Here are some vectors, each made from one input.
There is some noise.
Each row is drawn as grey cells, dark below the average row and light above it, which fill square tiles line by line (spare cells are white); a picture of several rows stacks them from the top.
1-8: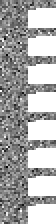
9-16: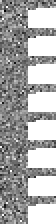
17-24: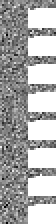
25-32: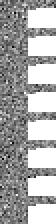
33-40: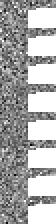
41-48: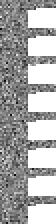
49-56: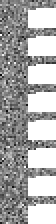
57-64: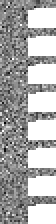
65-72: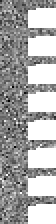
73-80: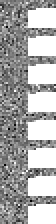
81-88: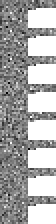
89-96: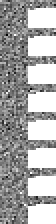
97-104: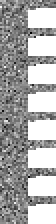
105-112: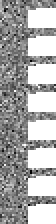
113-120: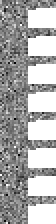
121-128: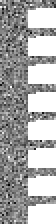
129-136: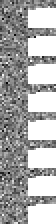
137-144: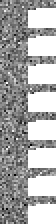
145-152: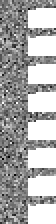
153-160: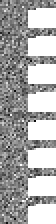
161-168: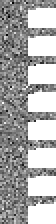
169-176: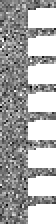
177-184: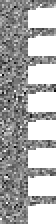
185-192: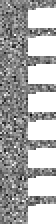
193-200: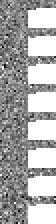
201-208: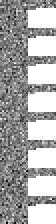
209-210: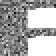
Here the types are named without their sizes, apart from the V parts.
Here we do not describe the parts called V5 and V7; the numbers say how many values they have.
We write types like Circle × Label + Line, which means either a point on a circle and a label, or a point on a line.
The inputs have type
((Bool × Bool × Bool + Unit) × V5 + V7) × Tree × (Tree + Unit).
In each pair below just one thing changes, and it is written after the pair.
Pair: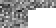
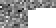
the value of V5
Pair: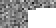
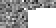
the value of V5
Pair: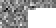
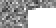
the node of one of the two trees
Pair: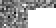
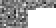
the value of V5
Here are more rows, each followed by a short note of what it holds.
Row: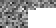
a node of a tree and a value of V7
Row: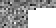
a node of a tree and a value of V7
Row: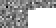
a node of each of two trees, three true/false values and a value of V5
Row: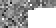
a node of each of two trees and a value of V5
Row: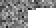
a node of each of two trees, three true/false values and a value of V5
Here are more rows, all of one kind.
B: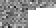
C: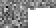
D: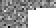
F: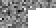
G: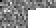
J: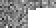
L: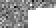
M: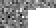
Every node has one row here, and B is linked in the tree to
J and L.
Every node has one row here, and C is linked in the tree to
J and M.
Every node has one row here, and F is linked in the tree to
D.
